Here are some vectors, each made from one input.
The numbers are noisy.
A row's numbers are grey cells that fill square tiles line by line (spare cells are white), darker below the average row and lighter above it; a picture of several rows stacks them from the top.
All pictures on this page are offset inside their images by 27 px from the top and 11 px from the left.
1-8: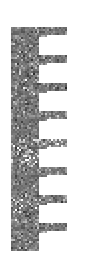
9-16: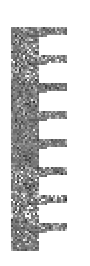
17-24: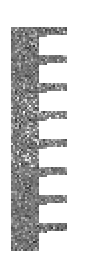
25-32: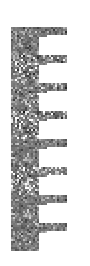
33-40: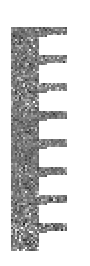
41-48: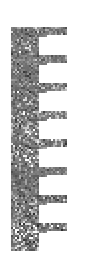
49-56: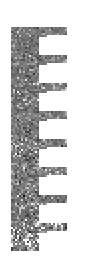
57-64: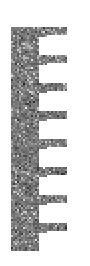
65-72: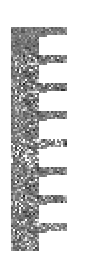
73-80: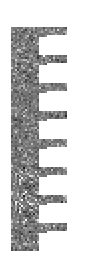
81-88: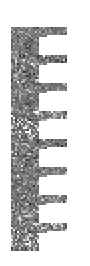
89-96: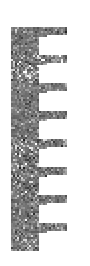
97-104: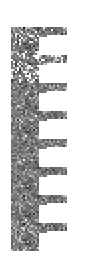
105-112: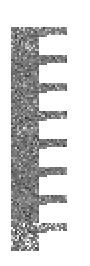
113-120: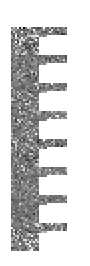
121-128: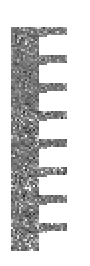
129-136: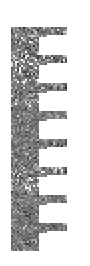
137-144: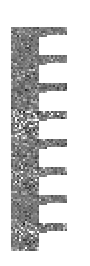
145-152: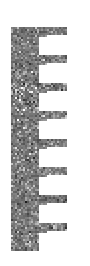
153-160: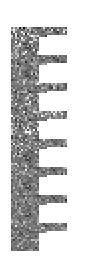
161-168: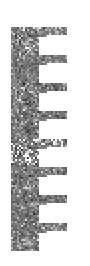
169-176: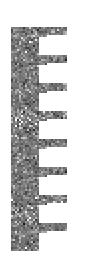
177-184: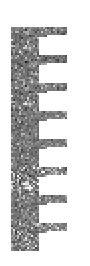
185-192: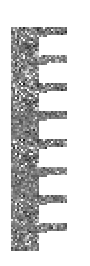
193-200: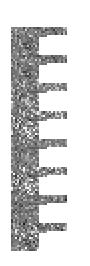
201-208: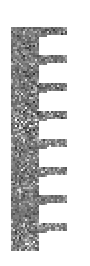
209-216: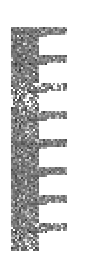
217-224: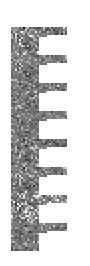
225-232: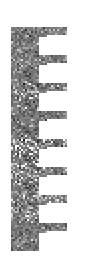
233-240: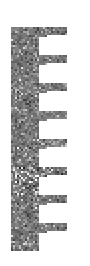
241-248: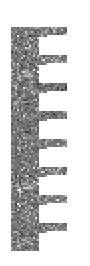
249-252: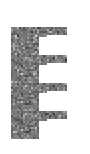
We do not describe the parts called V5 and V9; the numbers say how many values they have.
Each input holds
a value of V5, together with either a point on a 6-point line, or a true/false value and a value of V9.
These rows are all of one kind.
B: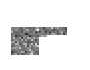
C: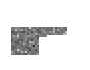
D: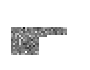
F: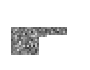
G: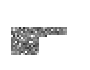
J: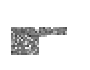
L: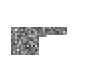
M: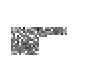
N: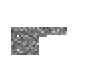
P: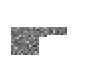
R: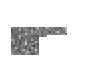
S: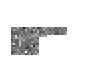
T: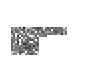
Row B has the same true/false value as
F and L.
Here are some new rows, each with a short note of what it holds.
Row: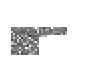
a true/false value, a value of V5 and a value of V9
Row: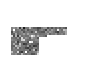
a true/false value, a value of V5 and a value of V9
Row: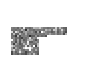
a point on a 6-point line and a value of V5
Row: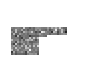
a true/false value, a value of V5 and a value of V9
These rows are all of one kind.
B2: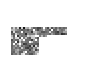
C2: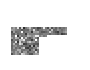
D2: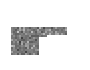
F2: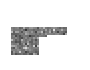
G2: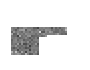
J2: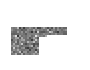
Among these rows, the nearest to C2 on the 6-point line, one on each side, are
D2 and G2.
